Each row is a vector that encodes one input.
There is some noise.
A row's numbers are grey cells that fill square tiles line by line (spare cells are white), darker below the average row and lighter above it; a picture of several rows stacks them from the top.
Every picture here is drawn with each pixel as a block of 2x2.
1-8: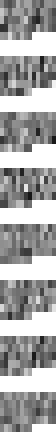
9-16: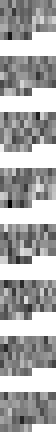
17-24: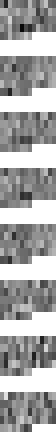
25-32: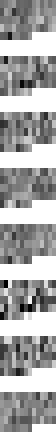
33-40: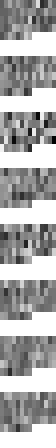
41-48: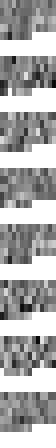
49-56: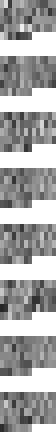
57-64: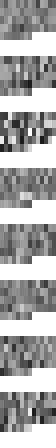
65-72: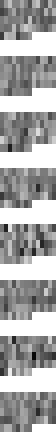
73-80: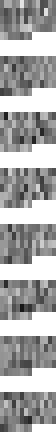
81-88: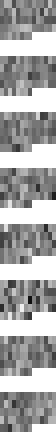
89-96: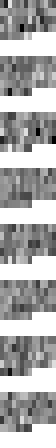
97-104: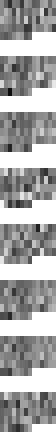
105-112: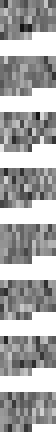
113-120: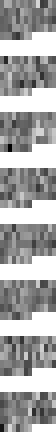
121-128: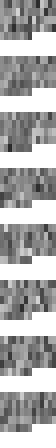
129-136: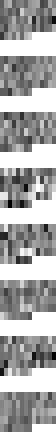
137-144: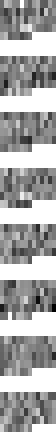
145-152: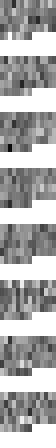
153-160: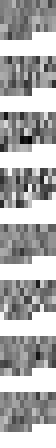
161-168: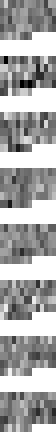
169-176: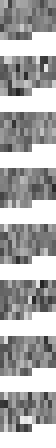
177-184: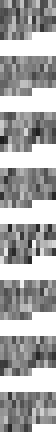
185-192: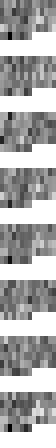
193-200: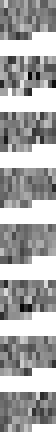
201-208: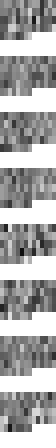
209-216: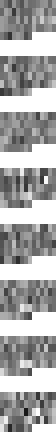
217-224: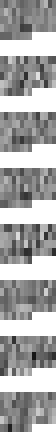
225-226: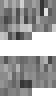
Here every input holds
either one of 6 labels and a point on each of two 3-point lines, or a point on an 11-point line.
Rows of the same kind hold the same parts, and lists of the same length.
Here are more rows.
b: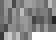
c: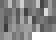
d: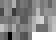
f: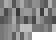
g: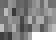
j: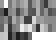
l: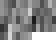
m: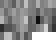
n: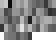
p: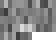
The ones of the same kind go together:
b, c, f, j, l, m, n, p
d, g

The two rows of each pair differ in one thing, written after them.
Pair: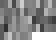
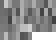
the label
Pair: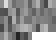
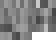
the place on one of the two 3-point lines
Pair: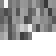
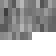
the label
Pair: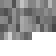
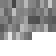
the label
